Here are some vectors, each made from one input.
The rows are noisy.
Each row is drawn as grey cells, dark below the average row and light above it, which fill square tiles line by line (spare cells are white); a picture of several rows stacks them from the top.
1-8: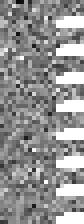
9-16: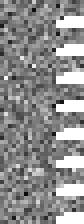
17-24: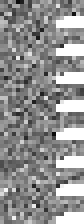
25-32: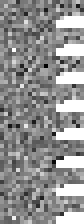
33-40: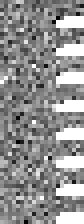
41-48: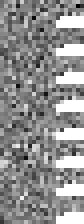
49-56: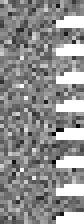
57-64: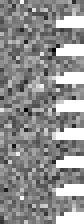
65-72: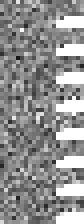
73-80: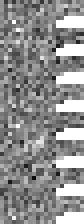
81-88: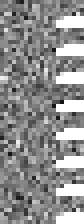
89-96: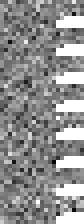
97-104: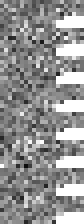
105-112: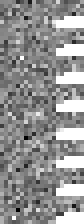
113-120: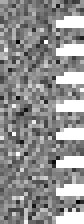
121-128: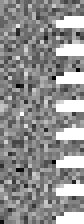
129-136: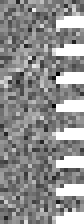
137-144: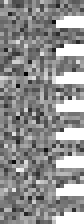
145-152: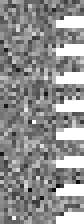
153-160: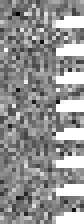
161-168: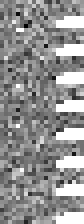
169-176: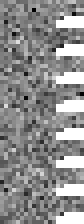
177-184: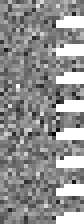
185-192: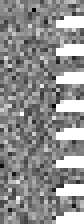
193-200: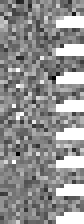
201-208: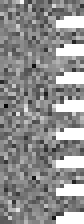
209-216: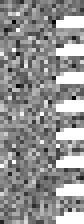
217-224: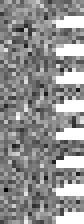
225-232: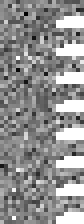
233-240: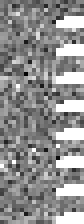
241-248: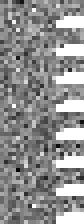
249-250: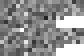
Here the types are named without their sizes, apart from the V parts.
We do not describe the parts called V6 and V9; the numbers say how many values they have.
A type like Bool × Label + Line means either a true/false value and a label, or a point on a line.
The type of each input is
(Bool × Bool × Bool × Bool + V6) × (Line + Tree) × V9.
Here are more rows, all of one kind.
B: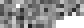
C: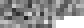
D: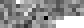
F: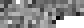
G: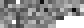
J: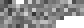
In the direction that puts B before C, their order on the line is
B, C, F, J, G, D.
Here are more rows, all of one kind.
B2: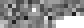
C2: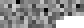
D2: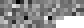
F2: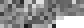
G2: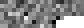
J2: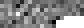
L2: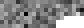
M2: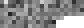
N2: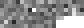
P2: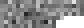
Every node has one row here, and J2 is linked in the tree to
L2 and M2.
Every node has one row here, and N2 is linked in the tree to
D2, F2 and P2.
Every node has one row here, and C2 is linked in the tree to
B2.
